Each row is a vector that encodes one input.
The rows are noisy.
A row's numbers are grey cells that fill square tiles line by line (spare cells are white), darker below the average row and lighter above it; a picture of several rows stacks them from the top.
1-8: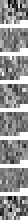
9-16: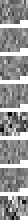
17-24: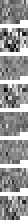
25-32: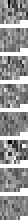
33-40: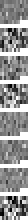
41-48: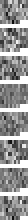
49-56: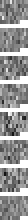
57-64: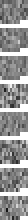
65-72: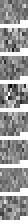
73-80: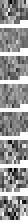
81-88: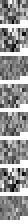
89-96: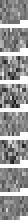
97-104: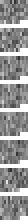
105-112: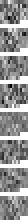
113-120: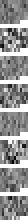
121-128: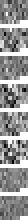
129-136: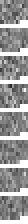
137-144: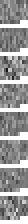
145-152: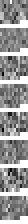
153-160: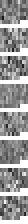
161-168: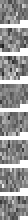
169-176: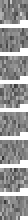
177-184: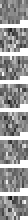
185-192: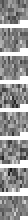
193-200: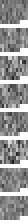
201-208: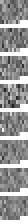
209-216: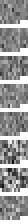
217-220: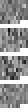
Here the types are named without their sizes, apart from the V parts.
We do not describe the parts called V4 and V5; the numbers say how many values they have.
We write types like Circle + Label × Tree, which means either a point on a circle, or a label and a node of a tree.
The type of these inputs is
Circle × (Line + V4) + V5.
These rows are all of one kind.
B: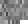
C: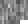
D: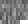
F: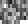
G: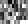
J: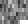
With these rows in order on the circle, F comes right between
B and D.
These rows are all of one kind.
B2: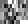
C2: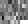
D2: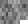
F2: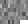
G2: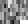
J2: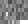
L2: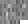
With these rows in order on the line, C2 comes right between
B2 and D2.
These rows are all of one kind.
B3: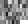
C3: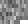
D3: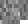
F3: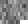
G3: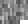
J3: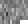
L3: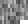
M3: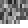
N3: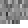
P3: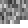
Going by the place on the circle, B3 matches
C3, J3, N3 and P3.
